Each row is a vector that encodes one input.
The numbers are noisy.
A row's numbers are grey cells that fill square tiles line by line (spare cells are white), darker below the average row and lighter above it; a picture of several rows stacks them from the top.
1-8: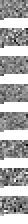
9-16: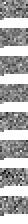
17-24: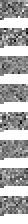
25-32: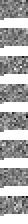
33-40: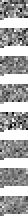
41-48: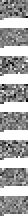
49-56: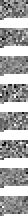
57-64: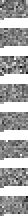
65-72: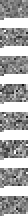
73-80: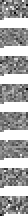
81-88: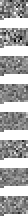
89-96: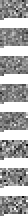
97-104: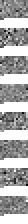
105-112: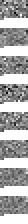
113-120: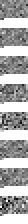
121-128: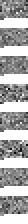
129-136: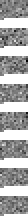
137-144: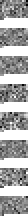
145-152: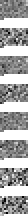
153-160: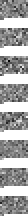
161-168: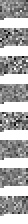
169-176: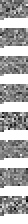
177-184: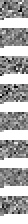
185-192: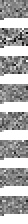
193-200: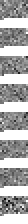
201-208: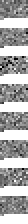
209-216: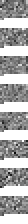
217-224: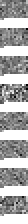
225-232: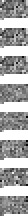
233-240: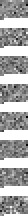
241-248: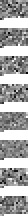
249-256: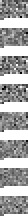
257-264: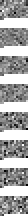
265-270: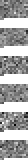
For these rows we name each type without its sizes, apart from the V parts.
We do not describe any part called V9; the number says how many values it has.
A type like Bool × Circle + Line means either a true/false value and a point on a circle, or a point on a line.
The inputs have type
Bool × List(V9) + Label × Label.
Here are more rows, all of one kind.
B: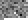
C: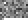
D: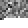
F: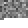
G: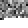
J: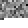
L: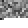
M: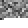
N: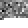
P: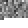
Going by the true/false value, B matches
C, F, J and P.
